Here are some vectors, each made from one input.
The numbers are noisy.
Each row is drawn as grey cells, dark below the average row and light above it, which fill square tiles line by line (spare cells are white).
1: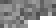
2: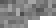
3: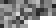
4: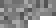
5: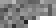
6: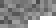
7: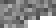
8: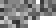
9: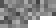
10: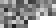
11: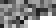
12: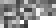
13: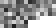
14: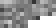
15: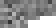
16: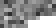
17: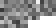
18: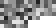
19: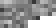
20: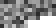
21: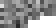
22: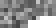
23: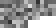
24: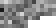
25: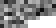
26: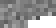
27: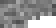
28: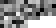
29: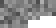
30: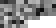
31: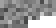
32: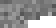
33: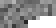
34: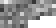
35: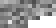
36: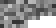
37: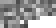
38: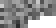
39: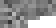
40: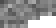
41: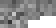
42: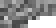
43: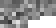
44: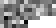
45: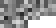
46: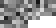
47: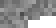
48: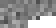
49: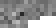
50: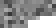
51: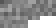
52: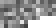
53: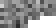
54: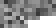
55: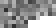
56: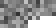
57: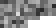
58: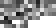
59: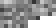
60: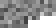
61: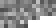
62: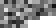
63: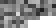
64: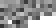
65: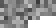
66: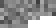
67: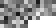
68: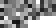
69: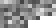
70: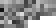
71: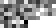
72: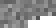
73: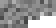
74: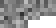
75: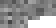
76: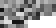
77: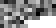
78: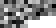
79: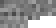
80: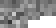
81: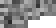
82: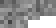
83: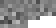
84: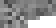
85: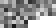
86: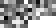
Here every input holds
either a node of an 8-node tree, or a list of up to two points on a 6-point line.
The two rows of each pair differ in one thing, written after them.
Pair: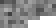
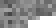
the place on the 6-point line in item 1 of the list
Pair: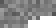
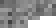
the place on the 6-point line in item 1 of the list
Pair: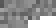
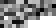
the place on the 6-point line in item 1 of the list
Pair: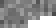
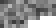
the place on the 6-point line in item 2 of the list
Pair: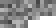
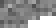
the place on the 6-point line in item 1 of the list
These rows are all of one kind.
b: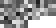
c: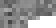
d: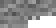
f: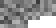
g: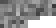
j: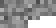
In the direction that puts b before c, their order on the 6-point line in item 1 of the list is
f, d, j, g, b, c.
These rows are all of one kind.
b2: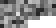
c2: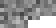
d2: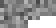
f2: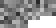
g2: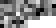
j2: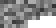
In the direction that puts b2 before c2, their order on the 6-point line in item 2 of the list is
f2, g2, d2, b2, j2, c2.
